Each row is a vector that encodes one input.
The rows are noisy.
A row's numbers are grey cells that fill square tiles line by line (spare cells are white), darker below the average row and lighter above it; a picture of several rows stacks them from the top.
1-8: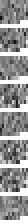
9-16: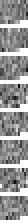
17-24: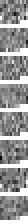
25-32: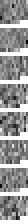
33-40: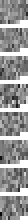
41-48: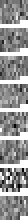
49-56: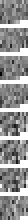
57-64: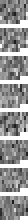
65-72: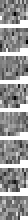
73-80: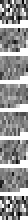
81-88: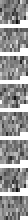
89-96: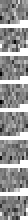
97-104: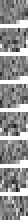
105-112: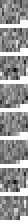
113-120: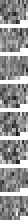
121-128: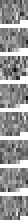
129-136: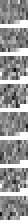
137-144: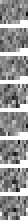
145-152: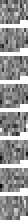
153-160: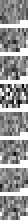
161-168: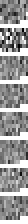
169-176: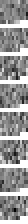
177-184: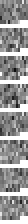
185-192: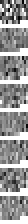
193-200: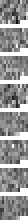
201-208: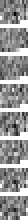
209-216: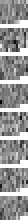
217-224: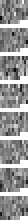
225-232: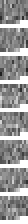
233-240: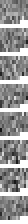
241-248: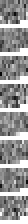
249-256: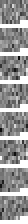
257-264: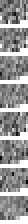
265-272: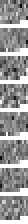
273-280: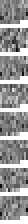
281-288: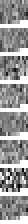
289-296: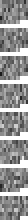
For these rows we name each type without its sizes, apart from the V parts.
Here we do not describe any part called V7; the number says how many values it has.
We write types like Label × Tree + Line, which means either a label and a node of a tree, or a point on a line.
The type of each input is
List(Label × V7).
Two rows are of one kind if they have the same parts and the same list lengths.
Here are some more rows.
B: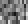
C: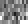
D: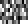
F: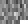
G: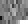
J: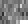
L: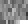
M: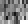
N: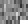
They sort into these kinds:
B, C, M
D
F, N
G, J, L

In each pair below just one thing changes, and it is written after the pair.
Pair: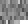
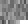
the label in item 1 of the list
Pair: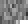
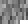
the value of V7 in item 1 of the list
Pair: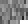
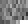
the value of V7 in item 1 of the list
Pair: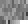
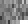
the value of V7 in item 1 of the list
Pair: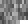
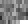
the label in item 1 of the list
